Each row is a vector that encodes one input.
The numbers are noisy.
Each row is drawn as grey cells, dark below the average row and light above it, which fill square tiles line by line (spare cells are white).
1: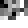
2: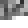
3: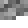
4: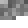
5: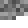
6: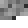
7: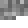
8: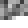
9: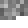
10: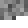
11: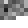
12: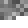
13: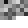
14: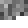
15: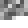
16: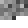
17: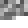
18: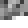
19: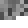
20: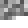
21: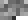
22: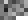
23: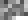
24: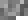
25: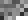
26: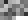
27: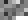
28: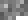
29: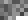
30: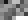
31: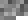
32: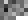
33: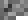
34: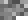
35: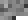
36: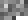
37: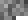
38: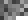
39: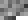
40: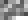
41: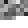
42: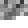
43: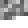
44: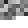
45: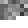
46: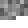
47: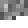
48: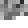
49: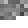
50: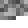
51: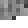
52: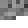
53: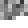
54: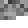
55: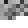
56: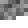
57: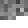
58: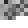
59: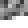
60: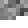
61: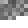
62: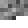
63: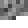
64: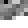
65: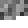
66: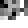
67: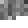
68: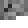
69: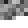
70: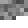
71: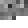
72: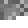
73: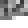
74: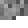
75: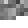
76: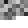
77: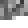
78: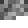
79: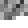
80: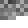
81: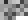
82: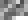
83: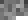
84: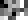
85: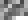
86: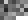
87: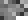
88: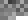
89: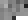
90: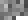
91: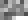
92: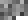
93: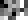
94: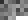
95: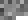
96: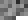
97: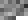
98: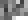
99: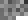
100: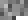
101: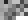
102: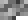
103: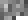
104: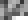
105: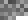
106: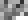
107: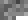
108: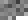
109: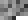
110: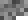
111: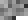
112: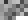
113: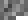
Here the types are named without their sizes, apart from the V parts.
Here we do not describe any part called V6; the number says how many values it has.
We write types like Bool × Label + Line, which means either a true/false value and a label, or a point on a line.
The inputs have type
List(Bool × V6).
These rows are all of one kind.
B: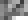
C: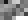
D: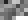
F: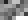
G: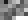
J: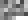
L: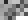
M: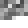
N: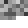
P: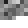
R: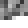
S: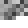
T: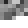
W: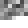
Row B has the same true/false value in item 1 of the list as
J, M, R and W.
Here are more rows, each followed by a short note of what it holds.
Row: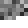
a list of two items
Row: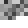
a list of one item
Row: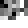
the empty list
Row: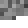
a list of two items
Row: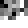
the empty list
